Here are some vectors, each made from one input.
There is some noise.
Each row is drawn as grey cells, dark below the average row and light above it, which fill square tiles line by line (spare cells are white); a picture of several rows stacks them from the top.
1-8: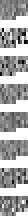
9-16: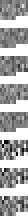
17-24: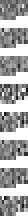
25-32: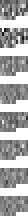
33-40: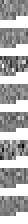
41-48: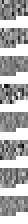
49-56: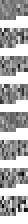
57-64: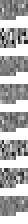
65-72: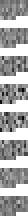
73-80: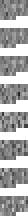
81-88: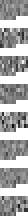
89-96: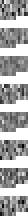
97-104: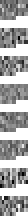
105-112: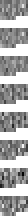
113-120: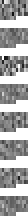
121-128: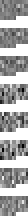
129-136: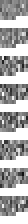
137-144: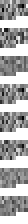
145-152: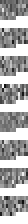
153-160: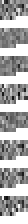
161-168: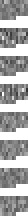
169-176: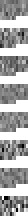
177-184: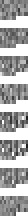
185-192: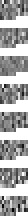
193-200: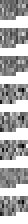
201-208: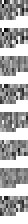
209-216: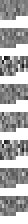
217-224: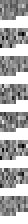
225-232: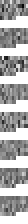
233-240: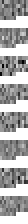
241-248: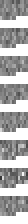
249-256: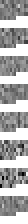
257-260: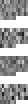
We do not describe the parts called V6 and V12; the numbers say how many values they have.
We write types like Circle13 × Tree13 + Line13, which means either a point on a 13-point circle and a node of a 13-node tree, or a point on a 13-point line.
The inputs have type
(Line8 + V12) × V6 + Tree8.
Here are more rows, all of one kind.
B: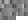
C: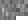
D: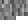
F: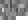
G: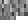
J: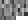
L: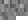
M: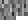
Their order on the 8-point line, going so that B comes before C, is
G, L, F, B, M, J, C, D.
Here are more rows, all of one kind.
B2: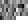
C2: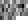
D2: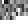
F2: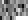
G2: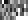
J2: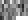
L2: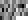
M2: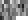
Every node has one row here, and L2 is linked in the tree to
C2, D2 and G2.
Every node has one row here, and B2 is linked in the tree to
G2.
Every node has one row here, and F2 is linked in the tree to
D2.
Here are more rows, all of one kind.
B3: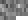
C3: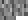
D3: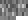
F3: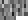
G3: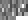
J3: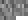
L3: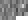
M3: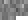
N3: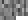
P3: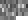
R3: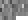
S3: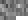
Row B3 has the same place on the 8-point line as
C3, J3, P3 and S3.
